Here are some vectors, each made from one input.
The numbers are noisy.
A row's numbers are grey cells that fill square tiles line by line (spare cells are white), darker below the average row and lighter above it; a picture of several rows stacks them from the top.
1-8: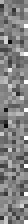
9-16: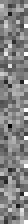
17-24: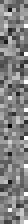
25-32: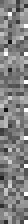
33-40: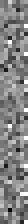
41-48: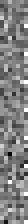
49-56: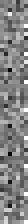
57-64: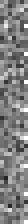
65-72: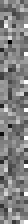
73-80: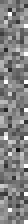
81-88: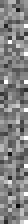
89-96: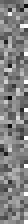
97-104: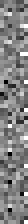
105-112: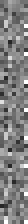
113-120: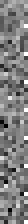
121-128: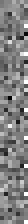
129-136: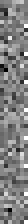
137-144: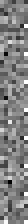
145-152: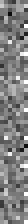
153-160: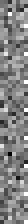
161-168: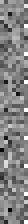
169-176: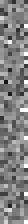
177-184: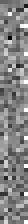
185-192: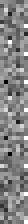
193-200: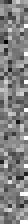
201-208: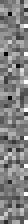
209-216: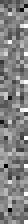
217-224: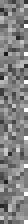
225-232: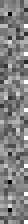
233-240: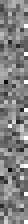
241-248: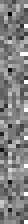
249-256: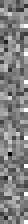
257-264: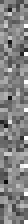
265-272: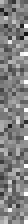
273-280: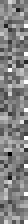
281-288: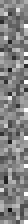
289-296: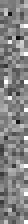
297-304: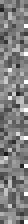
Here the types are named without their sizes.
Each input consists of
a point on a circle, together with either a fixed value, or four true/false values.
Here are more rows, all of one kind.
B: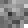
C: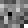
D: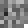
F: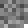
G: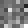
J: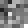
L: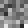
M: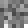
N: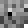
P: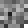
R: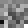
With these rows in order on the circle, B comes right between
D and J.
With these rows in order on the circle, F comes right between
G and R.
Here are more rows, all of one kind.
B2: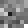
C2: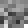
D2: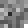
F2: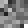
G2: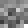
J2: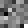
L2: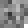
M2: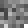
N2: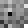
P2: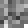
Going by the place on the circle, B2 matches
D2, G2 and M2.
